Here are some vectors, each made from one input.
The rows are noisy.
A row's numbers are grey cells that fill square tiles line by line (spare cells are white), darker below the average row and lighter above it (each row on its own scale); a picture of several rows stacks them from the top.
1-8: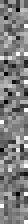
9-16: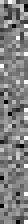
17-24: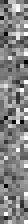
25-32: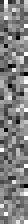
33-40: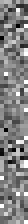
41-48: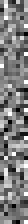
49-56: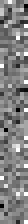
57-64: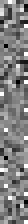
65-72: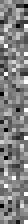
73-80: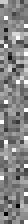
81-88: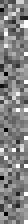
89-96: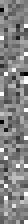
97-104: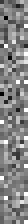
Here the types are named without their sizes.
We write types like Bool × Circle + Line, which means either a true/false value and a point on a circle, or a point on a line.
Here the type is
Bool × Bool × Bool × Bool + Line.
